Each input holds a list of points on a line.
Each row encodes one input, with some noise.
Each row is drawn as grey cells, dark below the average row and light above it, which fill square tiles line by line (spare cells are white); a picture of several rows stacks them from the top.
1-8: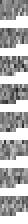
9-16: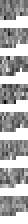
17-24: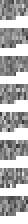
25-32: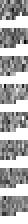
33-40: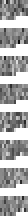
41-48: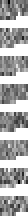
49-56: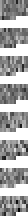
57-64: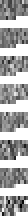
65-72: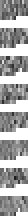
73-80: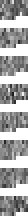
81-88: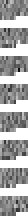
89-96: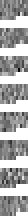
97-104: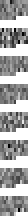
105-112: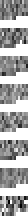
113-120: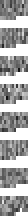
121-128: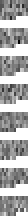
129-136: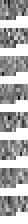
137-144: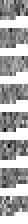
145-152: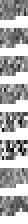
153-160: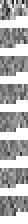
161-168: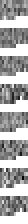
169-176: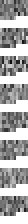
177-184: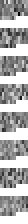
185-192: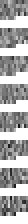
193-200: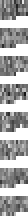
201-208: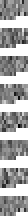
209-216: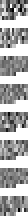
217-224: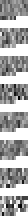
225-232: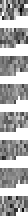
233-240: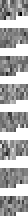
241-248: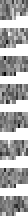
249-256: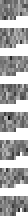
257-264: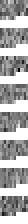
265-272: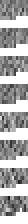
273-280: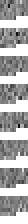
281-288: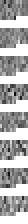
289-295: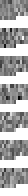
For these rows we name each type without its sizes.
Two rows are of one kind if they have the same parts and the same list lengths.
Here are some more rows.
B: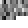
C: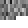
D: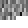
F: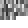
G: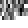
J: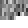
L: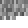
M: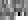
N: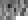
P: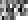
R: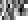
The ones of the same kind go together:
B, F
C, D, L, N
G, P, R
J, M

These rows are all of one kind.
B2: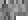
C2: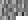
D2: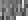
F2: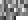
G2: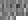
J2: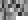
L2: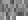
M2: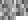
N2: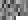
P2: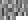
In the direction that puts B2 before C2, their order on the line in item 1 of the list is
N2, B2, J2, D2, L2, P2, C2, G2, F2, M2.
